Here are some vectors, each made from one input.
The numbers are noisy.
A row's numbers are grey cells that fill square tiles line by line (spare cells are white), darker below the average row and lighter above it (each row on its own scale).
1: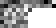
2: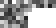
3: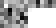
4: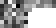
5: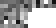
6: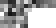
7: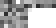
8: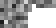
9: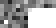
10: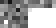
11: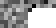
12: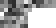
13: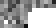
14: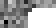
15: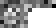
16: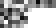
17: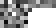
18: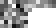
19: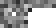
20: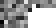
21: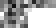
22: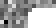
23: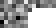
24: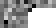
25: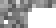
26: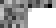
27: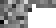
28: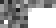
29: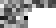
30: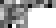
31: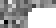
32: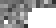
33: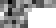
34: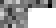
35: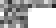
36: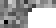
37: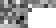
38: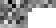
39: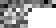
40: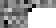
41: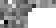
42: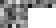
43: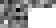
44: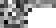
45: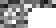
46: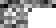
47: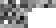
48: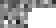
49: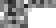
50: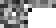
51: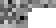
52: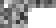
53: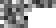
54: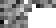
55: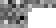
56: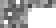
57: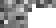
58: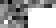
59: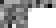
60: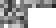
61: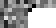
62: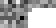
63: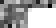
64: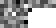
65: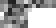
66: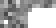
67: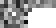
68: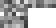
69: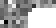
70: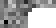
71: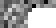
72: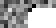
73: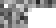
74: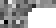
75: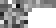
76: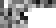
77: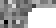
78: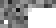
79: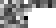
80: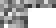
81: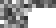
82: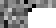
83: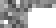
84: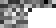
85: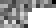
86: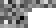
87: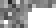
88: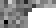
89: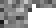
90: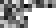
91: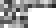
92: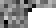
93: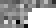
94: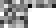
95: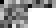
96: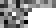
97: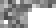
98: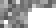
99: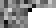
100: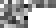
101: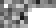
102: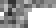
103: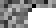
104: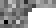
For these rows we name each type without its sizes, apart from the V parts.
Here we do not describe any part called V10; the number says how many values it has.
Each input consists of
either a point on a line and a true/false value, or a value of V10.
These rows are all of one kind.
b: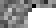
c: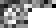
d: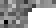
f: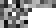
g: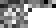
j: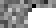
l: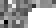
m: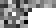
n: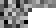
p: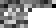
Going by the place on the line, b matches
c, g, j and p.
